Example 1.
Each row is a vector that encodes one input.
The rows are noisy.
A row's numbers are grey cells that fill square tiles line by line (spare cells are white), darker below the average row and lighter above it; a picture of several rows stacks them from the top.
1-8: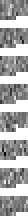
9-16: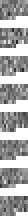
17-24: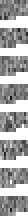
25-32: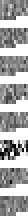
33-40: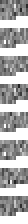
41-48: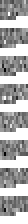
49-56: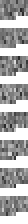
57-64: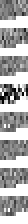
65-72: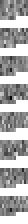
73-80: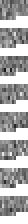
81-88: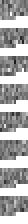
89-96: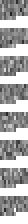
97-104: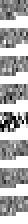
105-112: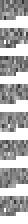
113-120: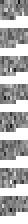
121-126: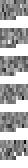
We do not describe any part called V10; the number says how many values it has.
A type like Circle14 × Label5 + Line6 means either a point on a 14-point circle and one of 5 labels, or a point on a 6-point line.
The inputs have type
Tree11 × Tree12 × V10 + Unit.
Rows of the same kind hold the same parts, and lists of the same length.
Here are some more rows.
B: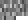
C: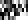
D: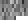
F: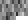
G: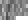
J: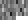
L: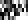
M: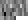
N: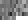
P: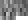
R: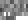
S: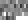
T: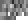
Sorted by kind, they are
B, D, F, G, J, M, N, P, R, S, T
C, L

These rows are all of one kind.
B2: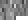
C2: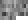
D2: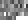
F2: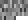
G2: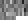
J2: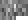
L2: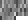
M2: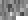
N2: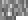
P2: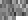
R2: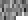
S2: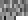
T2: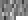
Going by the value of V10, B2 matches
N2 and T2.
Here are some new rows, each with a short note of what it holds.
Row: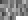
a node of an 11-node tree, a node of a 12-node tree and a value of V10
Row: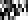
a fixed value
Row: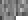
a node of an 11-node tree, a node of a 12-node tree and a value of V10
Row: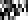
a fixed value
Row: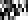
a fixed value
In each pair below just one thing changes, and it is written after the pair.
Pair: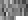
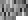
the value of V10
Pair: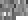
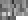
the value of V10
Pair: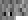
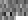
the value of V10
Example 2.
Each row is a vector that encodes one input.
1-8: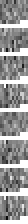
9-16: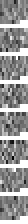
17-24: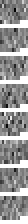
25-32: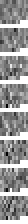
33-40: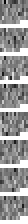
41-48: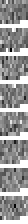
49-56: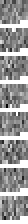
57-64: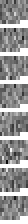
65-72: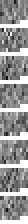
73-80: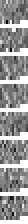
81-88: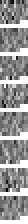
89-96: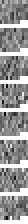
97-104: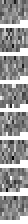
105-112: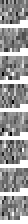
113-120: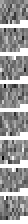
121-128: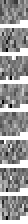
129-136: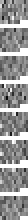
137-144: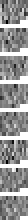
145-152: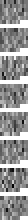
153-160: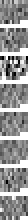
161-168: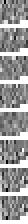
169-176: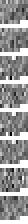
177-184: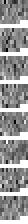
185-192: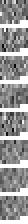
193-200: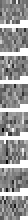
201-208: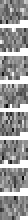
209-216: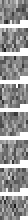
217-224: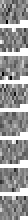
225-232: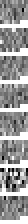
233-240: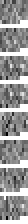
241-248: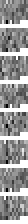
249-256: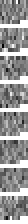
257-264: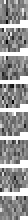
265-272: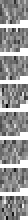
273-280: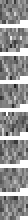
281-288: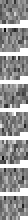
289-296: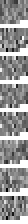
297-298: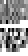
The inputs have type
Bool × Circle5 × Label12 + Unit.
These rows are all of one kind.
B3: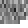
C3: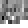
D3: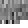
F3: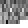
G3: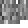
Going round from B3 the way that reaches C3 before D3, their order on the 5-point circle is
B3, C3, G3, F3, D3.
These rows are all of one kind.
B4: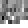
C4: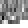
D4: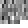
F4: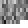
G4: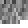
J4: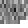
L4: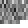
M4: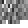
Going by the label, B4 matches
C4 and D4.
